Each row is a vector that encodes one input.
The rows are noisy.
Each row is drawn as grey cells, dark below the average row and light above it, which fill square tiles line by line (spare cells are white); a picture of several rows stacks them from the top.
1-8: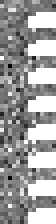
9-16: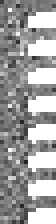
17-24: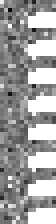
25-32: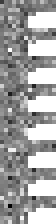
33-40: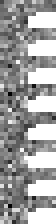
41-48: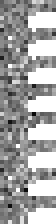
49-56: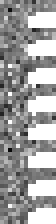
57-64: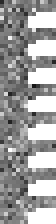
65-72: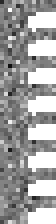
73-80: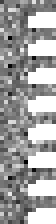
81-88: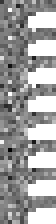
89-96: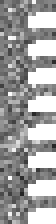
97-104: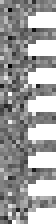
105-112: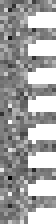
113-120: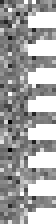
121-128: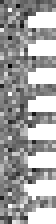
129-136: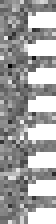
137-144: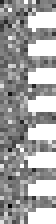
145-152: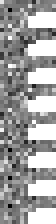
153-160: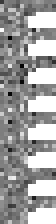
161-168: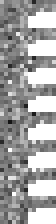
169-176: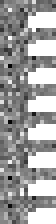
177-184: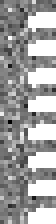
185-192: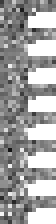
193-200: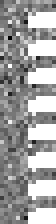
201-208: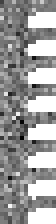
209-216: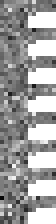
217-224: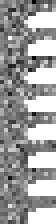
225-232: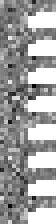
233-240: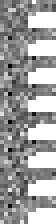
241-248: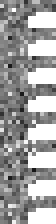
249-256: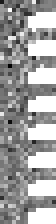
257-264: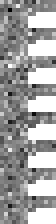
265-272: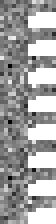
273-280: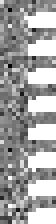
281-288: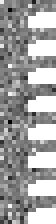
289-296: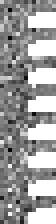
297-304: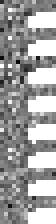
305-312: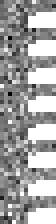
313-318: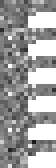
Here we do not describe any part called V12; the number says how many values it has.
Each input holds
either a point on an 11-point line and a true/false value, or a value of V12.
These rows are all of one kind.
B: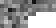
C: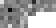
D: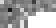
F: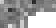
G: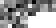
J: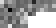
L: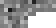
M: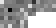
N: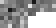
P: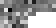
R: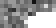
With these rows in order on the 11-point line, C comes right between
M and R.
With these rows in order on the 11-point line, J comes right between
D and R.
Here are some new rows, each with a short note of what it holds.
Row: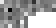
a point on an 11-point line and a true/false value
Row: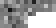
a point on an 11-point line and a true/false value
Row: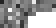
a value of V12
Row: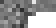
a value of V12
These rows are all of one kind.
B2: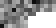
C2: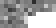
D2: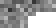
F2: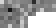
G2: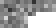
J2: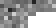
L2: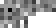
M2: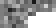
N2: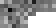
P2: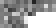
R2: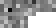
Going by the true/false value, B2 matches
F2 and L2.
